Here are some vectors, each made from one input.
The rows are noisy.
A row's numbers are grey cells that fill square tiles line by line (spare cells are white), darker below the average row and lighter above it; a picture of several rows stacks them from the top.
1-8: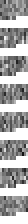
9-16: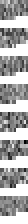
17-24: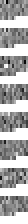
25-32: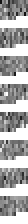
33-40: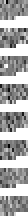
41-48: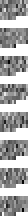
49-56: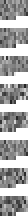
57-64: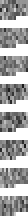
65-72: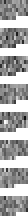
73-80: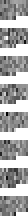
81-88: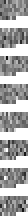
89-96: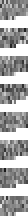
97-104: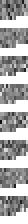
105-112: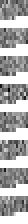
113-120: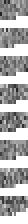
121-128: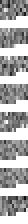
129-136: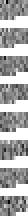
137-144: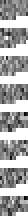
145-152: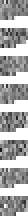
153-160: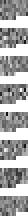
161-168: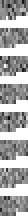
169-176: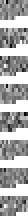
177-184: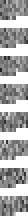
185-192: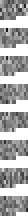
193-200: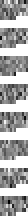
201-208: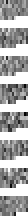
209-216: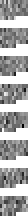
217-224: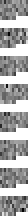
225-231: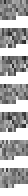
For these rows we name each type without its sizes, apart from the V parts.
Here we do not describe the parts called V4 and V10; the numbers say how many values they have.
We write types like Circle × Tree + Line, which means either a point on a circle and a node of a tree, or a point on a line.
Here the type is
Label × Label + Unit + V4 × V10.
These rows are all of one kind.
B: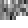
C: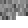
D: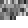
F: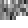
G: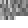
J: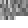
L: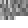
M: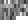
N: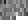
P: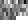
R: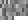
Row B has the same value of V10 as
F, G, J and L.
